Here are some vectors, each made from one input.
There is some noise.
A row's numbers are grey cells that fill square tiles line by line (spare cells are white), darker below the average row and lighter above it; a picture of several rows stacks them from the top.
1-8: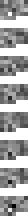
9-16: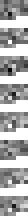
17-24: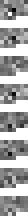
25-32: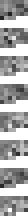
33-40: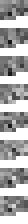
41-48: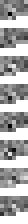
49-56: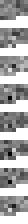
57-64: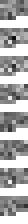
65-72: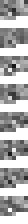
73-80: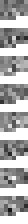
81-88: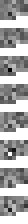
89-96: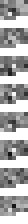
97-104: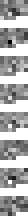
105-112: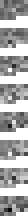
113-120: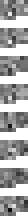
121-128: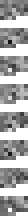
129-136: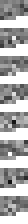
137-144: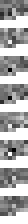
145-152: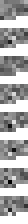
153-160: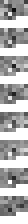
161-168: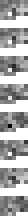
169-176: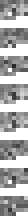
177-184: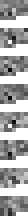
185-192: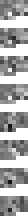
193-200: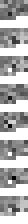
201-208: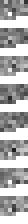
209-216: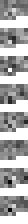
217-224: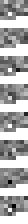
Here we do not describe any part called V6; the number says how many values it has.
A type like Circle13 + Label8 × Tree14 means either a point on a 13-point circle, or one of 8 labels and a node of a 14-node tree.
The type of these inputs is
Bool × V6 + Label10 × Label10.
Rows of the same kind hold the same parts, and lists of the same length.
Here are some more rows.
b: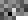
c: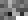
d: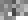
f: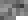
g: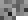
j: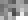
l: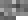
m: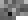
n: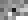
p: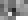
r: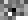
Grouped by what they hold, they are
b, c, f, g, l, m
d, j, n, p, r

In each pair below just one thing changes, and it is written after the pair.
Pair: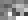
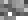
the true/false value
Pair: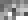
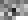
the value of V6
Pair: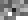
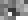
the value of V6
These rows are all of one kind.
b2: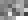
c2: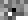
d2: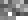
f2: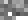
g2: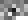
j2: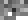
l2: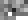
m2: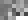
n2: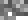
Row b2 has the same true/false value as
g2 and m2.
